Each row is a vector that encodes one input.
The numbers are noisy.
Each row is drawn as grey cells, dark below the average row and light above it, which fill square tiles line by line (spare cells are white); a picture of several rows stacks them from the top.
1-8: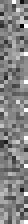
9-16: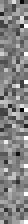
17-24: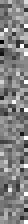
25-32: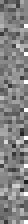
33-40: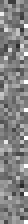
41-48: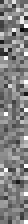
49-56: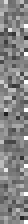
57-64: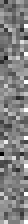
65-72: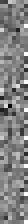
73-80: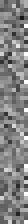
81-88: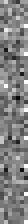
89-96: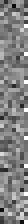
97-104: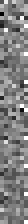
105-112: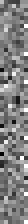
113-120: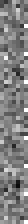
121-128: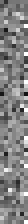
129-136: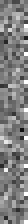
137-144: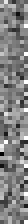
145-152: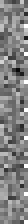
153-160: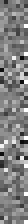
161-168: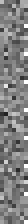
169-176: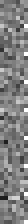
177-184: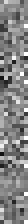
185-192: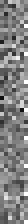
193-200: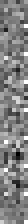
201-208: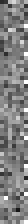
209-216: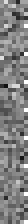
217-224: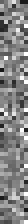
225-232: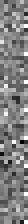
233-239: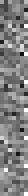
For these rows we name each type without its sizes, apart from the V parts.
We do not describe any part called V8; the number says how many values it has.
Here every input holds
a point on a line, together with either a point on a line, or five true/false values and a value of V8.
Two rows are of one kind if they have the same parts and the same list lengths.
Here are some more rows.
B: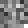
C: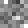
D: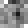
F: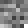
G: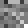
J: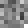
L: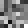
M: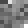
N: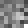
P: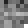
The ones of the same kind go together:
B, C, D, F, G, J, M, N, P
L

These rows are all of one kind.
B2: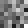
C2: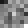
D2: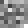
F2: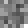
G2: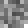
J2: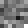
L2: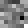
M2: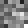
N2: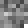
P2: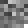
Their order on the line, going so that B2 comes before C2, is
F2, D2, G2, L2, B2, N2, J2, M2, P2, C2.
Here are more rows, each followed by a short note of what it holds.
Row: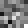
a point on each of two lines
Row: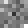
a point on a line, five true/false values and a value of V8
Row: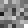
a point on each of two lines
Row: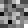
a point on each of two lines
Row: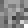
a point on a line, five true/false values and a value of V8
